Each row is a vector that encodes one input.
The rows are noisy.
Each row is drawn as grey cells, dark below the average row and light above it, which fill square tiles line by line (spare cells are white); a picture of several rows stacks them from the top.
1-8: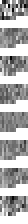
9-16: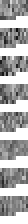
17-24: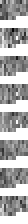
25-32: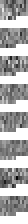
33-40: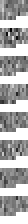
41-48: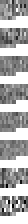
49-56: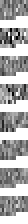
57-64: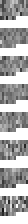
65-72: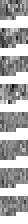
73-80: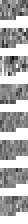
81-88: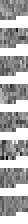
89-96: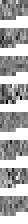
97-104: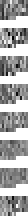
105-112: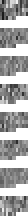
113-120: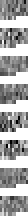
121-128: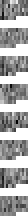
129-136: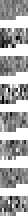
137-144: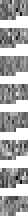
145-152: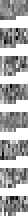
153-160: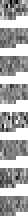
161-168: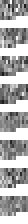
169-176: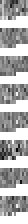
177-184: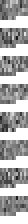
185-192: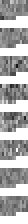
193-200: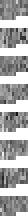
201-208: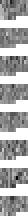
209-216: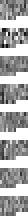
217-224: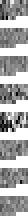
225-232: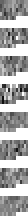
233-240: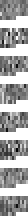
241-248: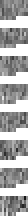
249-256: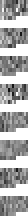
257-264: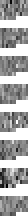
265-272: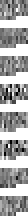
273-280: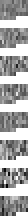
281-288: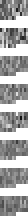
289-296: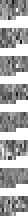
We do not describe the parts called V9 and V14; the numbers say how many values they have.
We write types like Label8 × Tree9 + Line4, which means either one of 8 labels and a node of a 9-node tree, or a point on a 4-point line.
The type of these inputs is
(Label7 × V9 + Line12) × V14.
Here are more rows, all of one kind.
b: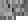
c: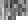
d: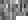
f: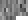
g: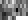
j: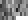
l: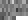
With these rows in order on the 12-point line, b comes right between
c and l.
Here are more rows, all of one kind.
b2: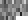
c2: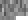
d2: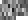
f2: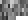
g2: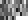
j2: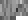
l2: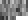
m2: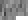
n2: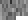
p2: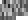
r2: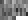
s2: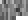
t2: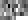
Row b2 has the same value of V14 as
g2, l2, p2 and s2.
